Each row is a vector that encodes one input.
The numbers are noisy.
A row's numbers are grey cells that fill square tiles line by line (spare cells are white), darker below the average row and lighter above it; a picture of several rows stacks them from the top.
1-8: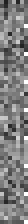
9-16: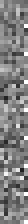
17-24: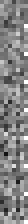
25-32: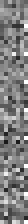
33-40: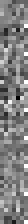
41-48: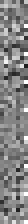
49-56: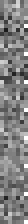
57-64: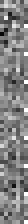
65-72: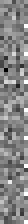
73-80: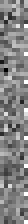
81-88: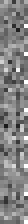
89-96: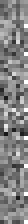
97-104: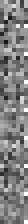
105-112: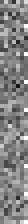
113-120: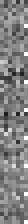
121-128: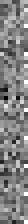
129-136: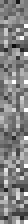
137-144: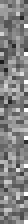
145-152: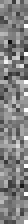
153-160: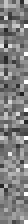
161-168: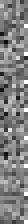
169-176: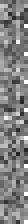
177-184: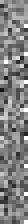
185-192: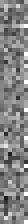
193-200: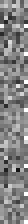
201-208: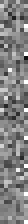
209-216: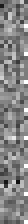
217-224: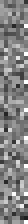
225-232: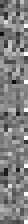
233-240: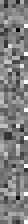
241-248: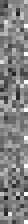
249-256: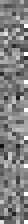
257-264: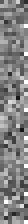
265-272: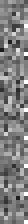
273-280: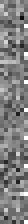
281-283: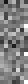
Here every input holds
a point on a 5-point line, together with either a point on a 14-point circle, or a node of a 13-node tree.
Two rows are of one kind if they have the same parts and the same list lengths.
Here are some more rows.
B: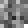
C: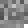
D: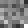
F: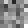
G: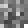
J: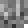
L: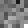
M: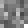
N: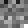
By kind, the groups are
B, D, G, J, L, M, N
C, F

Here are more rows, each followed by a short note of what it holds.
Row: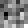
a point on a 5-point line and a node of a 13-node tree
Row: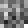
a point on a 14-point circle and a point on a 5-point line
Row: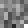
a point on a 14-point circle and a point on a 5-point line
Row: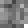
a point on a 14-point circle and a point on a 5-point line
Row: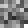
a point on a 5-point line and a node of a 13-node tree
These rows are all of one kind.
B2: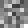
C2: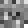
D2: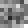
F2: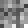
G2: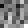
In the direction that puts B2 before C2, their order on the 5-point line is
G2, F2, B2, D2, C2.
